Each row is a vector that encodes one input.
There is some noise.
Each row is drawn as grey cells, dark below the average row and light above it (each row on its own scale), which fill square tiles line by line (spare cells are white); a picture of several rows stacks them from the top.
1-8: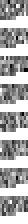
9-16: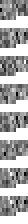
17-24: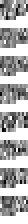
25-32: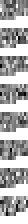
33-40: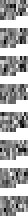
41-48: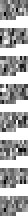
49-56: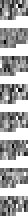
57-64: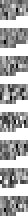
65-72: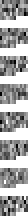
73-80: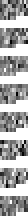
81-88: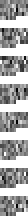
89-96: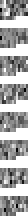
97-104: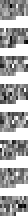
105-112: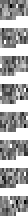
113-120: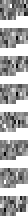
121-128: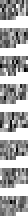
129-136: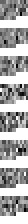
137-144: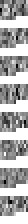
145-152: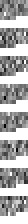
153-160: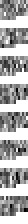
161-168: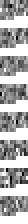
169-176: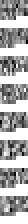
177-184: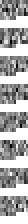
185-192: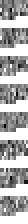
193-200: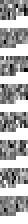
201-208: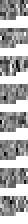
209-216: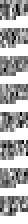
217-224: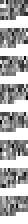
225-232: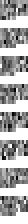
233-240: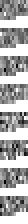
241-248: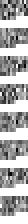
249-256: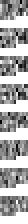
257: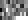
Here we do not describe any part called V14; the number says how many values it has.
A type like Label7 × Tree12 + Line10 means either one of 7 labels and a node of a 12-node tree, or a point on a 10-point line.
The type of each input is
(Bool × Circle9 + Unit) × V14.
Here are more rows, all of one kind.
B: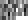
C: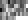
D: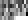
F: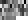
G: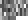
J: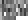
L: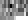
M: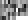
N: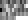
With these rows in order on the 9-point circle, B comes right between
G and M.
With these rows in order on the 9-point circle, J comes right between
F and G.
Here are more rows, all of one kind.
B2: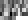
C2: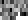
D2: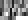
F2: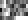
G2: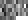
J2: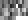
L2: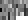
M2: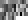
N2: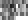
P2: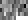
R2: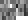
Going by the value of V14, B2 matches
C2 and D2.
